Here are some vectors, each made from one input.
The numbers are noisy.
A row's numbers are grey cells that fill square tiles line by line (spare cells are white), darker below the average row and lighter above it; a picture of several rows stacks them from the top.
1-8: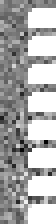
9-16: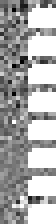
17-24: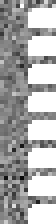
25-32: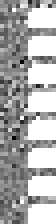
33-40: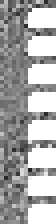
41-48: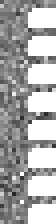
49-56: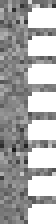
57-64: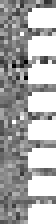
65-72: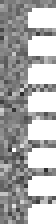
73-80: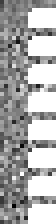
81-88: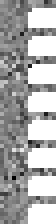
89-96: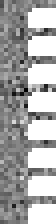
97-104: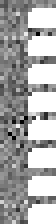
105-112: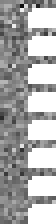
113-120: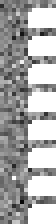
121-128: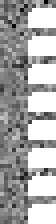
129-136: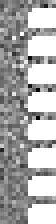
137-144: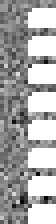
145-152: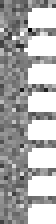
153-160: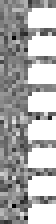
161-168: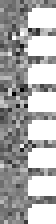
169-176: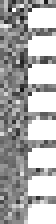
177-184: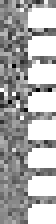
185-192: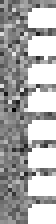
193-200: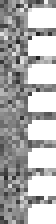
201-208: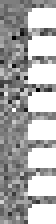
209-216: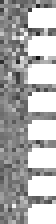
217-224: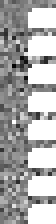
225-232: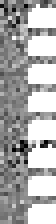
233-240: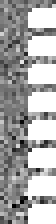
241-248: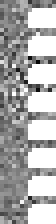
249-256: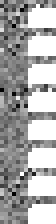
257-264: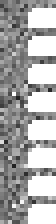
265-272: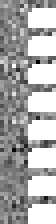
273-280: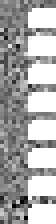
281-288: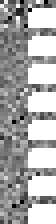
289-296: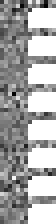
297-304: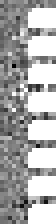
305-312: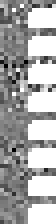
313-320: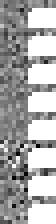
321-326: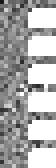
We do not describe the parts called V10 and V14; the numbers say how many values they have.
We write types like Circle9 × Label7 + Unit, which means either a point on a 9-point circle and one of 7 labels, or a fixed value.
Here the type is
Bool × V10 + (Tree8 + Unit) × V14.
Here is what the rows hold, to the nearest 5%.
About 35% of them hold a true/false value and a value of V10. The rest hold a value of V14, together with either a fixed value, or a node of an 8-node tree.
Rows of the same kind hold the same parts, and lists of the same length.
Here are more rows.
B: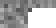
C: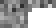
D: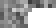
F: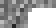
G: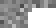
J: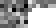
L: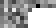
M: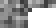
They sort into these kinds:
B, G
C, D, F
J, L, M

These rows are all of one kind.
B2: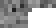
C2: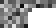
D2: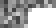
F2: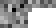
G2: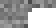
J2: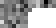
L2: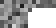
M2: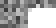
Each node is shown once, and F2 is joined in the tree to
M2.
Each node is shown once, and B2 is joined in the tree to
C2 and J2.
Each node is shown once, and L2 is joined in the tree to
C2 and M2.
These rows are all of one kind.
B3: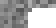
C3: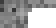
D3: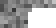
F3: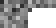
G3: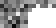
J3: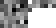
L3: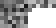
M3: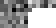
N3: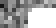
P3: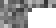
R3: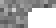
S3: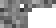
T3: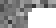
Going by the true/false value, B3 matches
R3 and S3.
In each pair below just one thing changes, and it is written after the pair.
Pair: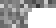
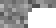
the value of V14
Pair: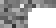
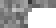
the node of the tree
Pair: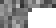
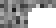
the value of V14
